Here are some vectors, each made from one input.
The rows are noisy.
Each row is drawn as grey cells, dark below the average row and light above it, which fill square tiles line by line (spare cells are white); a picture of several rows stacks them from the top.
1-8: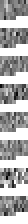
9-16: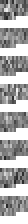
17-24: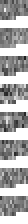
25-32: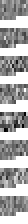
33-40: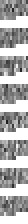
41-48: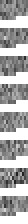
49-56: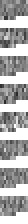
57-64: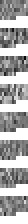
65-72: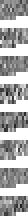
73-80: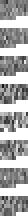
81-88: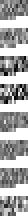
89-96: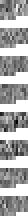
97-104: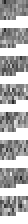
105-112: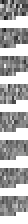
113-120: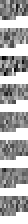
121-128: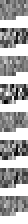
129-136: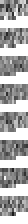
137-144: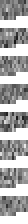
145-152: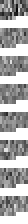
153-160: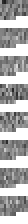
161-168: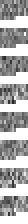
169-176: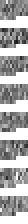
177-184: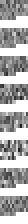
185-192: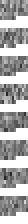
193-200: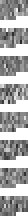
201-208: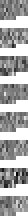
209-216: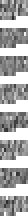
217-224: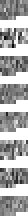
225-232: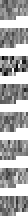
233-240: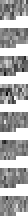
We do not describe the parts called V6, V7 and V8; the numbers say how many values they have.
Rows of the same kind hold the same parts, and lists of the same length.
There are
4 kinds of row.
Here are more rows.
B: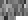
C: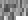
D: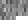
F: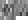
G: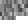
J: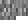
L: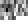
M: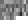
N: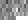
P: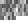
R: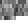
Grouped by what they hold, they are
B, R
C, F, M
D, N, P
G, J, L

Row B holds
one of 5 labels and a value of V7.
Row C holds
a value of V8.
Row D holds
a point on a 5-point circle and a point on each of two 5-point lines.
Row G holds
a point on a 5-point circle, a point on a 5-point line and a value of V6.
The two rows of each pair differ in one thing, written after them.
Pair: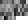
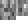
the label
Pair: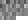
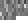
the value of V7
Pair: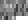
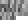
the label
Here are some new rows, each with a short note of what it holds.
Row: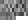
a value of V8
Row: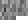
one of 5 labels and a value of V7
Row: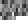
a point on a 5-point circle, a point on a 5-point line and a value of V6
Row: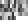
one of 5 labels and a value of V7
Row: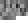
a point on a 5-point circle, a point on a 5-point line and a value of V6
